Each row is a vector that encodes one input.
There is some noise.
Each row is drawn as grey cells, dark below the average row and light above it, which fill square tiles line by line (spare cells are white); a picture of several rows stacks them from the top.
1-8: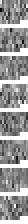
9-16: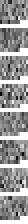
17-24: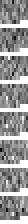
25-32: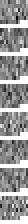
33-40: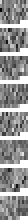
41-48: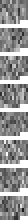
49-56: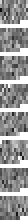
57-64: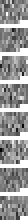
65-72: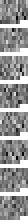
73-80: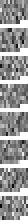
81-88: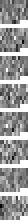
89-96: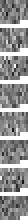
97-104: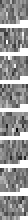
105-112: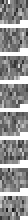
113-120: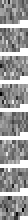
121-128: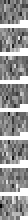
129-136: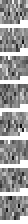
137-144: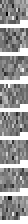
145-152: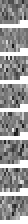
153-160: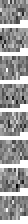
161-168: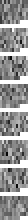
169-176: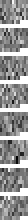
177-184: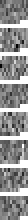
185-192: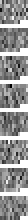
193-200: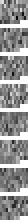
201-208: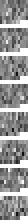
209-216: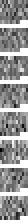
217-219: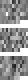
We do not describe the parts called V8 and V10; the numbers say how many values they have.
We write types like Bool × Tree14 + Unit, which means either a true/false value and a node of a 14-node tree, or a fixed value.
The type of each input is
(Bool × Bool × Bool × Bool + V10) × Tree11 + V8.
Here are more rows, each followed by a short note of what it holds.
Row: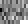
a value of V8
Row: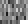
a node of an 11-node tree and a value of V10
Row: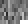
a node of an 11-node tree and four true/false values
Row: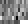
a node of an 11-node tree and a value of V10
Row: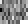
a value of V8
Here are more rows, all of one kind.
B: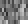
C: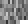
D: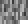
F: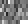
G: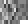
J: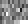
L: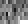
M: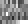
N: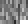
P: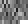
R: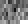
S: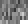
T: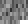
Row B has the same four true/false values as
F, L, P and R.
